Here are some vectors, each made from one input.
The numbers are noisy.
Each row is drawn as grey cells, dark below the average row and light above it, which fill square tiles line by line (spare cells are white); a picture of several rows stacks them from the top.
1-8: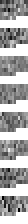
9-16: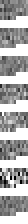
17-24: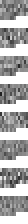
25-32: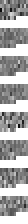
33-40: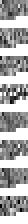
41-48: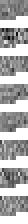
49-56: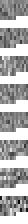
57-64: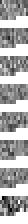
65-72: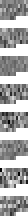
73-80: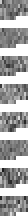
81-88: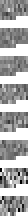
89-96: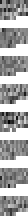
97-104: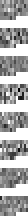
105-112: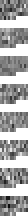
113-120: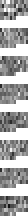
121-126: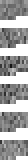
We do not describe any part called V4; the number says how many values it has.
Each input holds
a list of up to two items, each a point on each of two 5-point lines and a value of V4.
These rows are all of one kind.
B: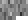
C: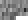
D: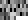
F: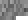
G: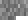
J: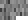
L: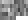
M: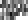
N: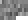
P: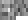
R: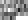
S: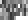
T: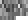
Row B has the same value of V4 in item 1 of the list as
F, L and P.
